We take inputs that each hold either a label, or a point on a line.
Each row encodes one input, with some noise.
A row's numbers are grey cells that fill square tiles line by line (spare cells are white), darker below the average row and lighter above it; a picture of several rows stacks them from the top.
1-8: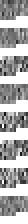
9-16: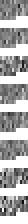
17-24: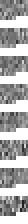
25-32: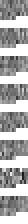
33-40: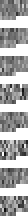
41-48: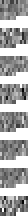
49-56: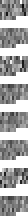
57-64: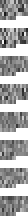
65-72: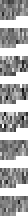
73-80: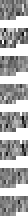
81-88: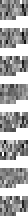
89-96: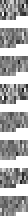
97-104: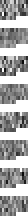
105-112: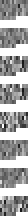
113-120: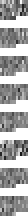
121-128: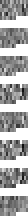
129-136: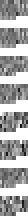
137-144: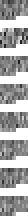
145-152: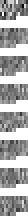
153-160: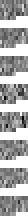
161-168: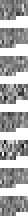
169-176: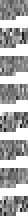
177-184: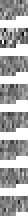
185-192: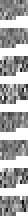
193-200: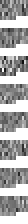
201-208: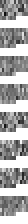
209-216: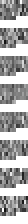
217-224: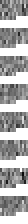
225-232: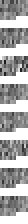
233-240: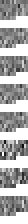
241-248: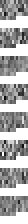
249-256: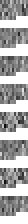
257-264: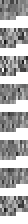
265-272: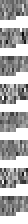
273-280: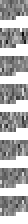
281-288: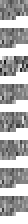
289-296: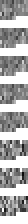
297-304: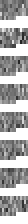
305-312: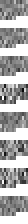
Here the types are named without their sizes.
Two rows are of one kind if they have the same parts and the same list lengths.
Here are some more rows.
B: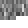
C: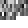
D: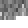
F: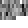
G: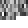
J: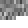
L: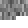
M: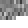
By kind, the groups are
B, D, J, L, M
C, F, G

